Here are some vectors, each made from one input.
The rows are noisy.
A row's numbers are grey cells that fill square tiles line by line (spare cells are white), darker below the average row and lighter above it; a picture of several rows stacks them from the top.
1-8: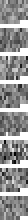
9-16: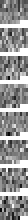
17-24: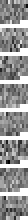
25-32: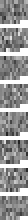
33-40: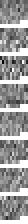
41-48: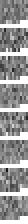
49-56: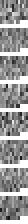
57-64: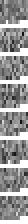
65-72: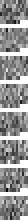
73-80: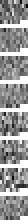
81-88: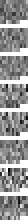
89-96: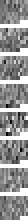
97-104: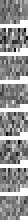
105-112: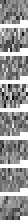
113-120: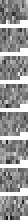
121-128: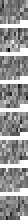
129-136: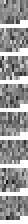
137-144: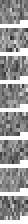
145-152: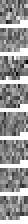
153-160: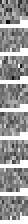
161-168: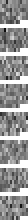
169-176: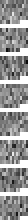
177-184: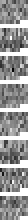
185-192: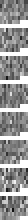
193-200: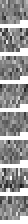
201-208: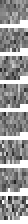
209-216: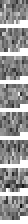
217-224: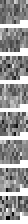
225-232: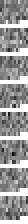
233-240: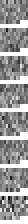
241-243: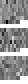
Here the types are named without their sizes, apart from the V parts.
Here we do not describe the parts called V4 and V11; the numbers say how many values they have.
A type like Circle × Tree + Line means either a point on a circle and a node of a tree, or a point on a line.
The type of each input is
Tree × Tree × Tree + V4 × V11.
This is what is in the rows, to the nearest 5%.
About 40% of them hold a node of each of three trees. The rest hold a value of V4 and a value of V11.
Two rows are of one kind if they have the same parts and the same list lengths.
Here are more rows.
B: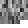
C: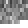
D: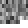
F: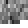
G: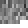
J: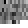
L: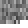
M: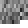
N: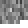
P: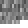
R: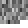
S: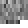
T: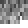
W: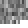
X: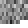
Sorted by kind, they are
B, D, F, M, R, S, X
C, G, J, L, N, P, T, W

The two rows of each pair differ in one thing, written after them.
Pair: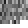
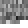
the value of V11
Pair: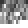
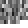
the value of V11
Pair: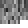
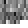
the value of V11
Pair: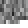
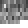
the value of V11
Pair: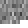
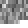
the value of V4
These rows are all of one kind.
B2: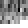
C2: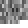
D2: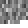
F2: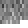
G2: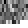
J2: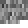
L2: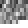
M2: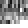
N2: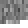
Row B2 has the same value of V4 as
C2, M2 and N2.
